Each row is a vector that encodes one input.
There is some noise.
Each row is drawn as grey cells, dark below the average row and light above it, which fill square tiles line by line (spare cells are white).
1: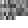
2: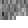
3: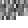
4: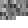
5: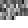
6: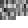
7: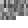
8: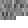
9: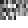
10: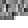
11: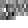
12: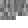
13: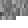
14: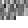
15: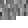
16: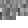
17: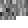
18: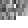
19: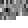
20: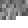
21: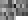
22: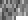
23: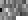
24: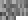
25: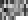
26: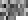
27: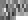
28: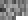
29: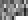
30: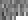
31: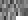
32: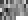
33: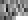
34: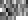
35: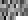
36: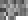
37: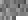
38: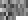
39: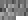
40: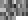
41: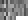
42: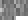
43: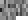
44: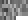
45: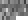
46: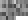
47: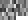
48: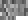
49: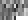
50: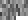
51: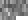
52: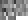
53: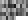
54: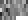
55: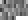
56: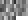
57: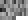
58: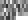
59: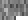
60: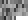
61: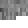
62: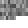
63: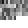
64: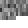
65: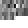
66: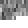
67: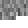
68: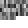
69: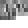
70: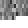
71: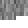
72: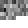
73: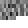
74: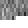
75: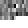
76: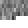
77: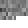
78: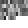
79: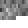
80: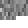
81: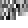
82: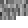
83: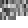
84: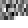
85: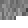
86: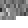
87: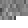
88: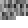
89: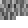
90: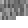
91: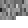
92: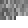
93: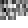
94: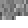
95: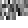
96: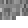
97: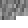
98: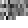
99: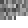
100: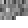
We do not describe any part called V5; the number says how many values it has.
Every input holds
a list of up to two items, each a true/false value and a value of V5.
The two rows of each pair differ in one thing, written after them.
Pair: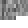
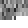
the value of V5 in item 2 of the list
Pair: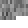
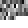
the true/false value in item 1 of the list
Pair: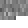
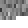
the true/false value in item 2 of the list
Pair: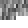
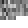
the value of V5 in item 2 of the list
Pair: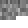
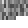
the value of V5 in item 2 of the list
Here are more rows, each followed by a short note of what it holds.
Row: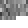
a list of one item
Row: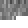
a list of two items
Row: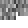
a list of two items
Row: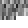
a list of two items
